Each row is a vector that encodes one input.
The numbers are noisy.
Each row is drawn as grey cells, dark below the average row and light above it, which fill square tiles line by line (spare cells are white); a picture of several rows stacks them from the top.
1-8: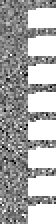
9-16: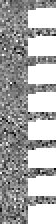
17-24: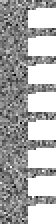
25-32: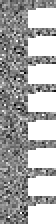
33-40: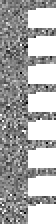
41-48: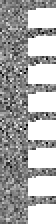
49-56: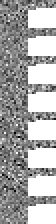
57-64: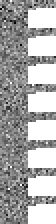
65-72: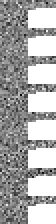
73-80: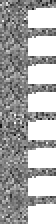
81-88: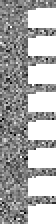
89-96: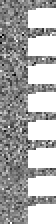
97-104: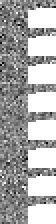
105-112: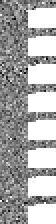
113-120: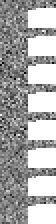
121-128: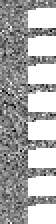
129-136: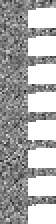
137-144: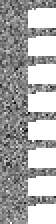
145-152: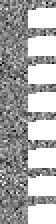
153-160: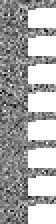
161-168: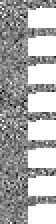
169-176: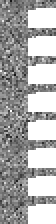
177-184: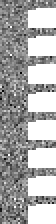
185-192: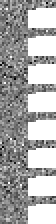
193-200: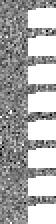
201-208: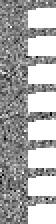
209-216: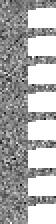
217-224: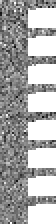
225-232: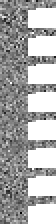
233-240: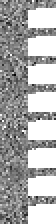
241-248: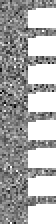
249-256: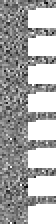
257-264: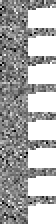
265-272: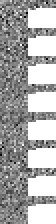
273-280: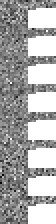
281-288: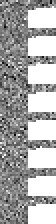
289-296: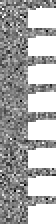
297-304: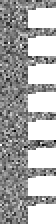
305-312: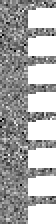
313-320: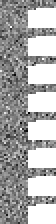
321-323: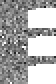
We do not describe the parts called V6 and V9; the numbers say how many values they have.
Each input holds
either a node of an 11-node tree, or a node of a 12-node tree and a true/false value, or a value of V6 and a value of V9.
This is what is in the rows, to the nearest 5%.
About 20% of them hold a node of an 11-node tree. About 50% of them hold a node of a 12-node tree and a true/false value. The rest hold a value of V6 and a value of V9.
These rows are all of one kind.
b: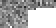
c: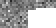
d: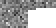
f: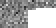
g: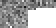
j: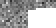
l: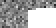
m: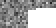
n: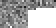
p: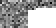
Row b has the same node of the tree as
g and n.
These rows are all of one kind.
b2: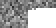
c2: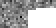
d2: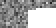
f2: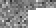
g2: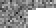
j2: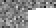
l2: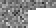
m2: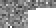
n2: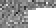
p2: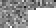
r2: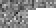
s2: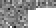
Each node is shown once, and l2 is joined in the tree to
d2, f2 and m2.
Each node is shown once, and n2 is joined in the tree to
m2.
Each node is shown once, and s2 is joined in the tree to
m2.
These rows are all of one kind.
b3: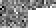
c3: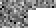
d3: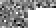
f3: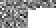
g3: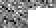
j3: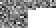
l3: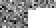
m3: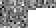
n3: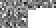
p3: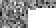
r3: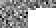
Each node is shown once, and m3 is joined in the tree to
b3, c3 and p3.
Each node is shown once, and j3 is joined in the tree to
c3, d3 and f3.
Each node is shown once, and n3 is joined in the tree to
f3.
